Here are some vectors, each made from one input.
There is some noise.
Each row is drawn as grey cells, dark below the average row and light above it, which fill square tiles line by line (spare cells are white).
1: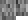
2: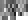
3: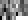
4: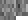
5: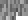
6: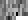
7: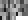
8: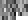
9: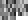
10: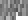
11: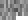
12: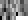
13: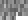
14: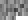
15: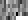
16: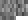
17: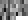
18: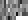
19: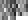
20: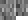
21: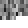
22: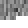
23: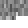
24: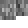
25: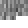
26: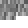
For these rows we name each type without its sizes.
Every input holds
a point on a line.
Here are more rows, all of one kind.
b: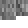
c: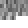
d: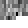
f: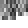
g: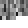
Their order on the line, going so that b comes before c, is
g, d, b, c, f.
